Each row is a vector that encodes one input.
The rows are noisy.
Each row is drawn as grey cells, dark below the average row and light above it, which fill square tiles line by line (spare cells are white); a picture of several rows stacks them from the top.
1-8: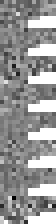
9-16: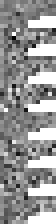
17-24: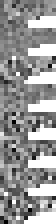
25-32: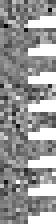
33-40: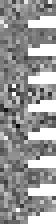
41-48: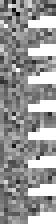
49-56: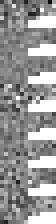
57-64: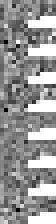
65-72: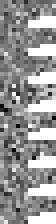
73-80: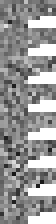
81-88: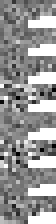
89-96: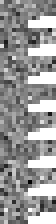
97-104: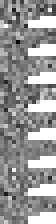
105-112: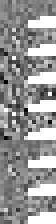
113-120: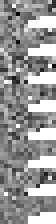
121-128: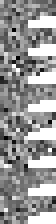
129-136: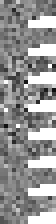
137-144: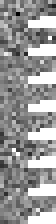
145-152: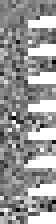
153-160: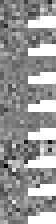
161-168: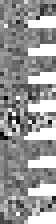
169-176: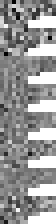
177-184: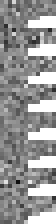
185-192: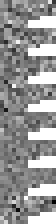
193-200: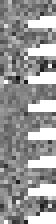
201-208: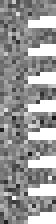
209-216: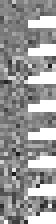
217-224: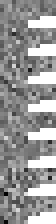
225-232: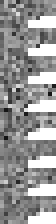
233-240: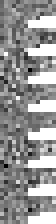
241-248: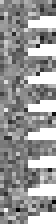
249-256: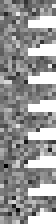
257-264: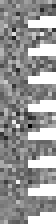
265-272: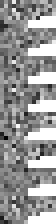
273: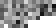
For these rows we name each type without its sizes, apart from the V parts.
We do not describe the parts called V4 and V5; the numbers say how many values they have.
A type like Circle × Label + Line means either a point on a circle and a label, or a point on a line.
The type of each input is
((Bool × Bool × Bool + Line) × Tree + V5) × V4.
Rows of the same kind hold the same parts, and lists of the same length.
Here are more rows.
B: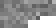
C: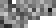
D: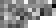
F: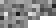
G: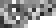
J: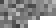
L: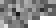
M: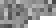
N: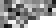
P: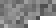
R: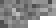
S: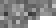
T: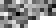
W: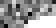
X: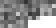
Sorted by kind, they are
B, C, L, P, R, S, T, X
D, M, N, W
F, G, J

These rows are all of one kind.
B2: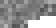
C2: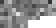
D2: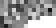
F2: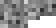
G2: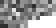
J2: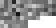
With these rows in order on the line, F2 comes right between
B2 and G2.
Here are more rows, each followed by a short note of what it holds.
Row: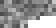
a point on a line, a node of a tree and a value of V4
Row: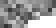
a value of V4 and a value of V5
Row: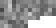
a node of a tree, three true/false values and a value of V4
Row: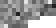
a value of V4 and a value of V5
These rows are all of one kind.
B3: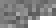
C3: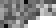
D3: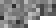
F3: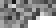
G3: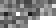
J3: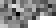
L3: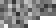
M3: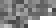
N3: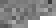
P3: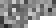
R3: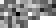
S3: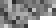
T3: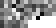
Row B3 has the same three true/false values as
D3, F3, M3 and P3.
